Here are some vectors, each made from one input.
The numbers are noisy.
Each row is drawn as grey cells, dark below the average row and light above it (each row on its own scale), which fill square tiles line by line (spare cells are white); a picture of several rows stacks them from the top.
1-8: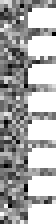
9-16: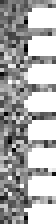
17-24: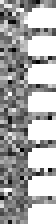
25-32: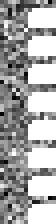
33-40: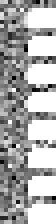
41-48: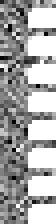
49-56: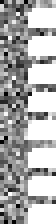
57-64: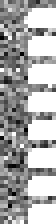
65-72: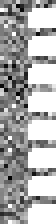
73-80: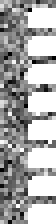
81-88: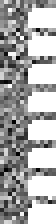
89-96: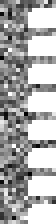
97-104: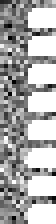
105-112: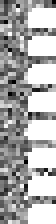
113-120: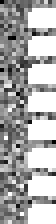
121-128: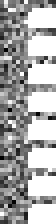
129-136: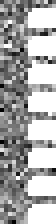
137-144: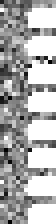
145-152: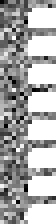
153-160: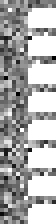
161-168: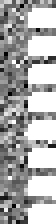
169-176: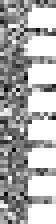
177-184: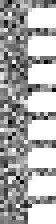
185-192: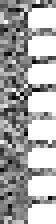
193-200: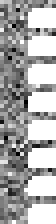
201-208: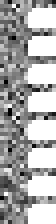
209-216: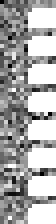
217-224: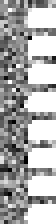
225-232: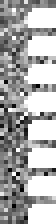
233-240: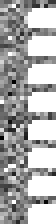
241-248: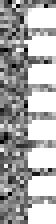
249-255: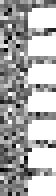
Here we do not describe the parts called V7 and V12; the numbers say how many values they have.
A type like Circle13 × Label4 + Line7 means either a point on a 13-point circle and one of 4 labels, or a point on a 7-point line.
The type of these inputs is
Bool × (Line6 + V7) × V12.
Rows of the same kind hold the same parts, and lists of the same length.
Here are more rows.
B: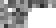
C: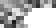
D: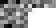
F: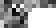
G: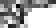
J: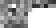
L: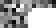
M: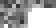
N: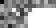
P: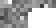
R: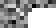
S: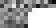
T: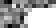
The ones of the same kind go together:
B, C, P
D, F, G, J, L, M, N, R, S, T

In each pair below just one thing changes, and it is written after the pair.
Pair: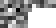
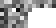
the place on the 6-point line
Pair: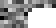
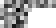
the true/false value
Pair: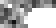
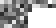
the true/false value
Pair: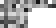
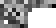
the value of V12
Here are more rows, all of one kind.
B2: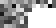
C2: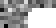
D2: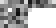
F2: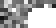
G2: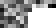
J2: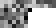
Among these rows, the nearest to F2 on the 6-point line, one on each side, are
D2 and G2.
